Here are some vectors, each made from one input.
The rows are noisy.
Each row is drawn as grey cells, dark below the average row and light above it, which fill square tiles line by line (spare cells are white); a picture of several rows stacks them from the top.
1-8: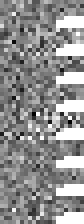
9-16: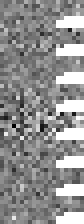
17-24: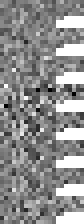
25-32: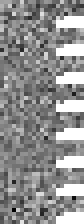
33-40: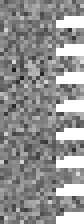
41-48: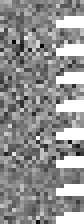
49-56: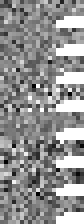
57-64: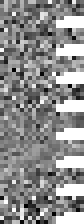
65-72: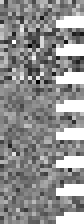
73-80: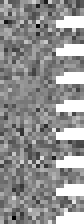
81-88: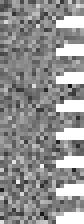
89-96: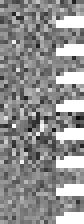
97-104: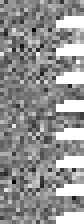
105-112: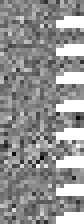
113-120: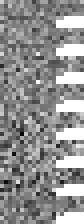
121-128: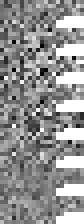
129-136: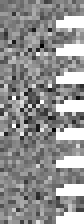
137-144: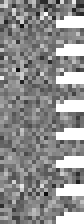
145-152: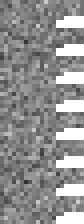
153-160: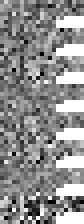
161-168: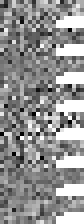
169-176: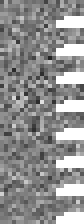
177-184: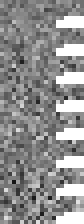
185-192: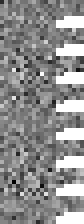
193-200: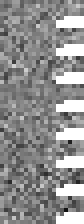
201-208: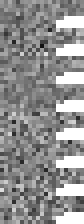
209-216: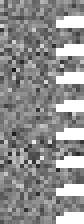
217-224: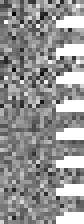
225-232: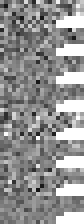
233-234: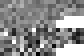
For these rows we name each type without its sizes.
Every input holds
a list of points on a circle.
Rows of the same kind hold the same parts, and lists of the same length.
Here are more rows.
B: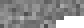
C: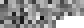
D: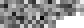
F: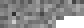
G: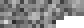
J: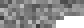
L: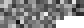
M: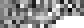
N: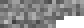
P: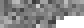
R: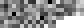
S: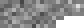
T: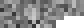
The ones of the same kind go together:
B, F, G, L, N, P, R, S, T
C, D, J
M

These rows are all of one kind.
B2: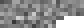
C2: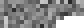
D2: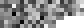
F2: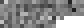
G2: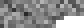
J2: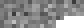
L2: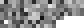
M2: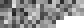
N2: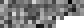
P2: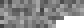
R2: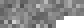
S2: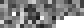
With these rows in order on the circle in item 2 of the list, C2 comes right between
P2 and S2.
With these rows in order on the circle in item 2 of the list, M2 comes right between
G2 and R2.
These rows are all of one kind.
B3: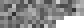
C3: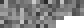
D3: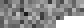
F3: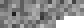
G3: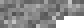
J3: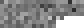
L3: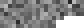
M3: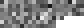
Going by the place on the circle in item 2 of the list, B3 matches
C3 and L3.
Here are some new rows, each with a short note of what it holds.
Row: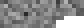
a list of two items
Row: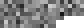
a list of two items
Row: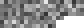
a list of two items
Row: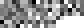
the empty list
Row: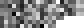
a list of two items
